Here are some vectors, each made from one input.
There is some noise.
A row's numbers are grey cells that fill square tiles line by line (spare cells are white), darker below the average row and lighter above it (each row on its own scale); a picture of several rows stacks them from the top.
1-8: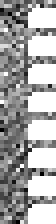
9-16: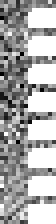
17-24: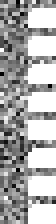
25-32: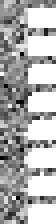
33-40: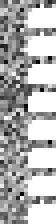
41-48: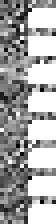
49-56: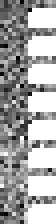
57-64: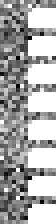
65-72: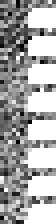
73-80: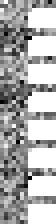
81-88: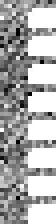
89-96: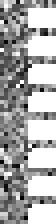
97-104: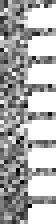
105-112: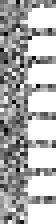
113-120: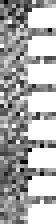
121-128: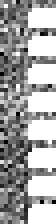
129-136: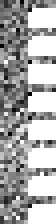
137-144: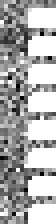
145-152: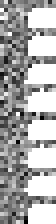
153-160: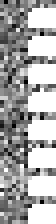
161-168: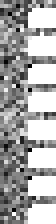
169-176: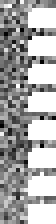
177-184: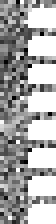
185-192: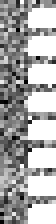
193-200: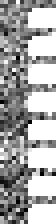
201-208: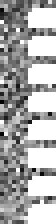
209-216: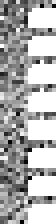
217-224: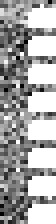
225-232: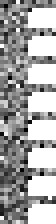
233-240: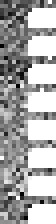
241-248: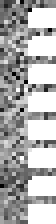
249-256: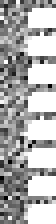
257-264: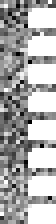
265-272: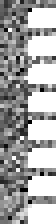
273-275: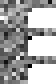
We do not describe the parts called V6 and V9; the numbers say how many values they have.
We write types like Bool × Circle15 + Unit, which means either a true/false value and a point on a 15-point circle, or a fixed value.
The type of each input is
(Bool × Line10 + V6) × V9.
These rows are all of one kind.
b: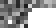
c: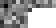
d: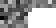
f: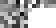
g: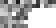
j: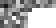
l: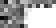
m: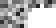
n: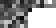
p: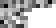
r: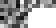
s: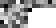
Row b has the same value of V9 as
c, f and l.
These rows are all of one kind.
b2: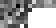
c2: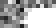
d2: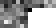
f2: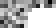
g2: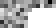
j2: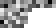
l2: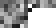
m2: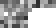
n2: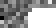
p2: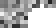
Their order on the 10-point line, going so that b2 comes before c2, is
p2, l2, j2, n2, b2, f2, m2, g2, c2, d2.
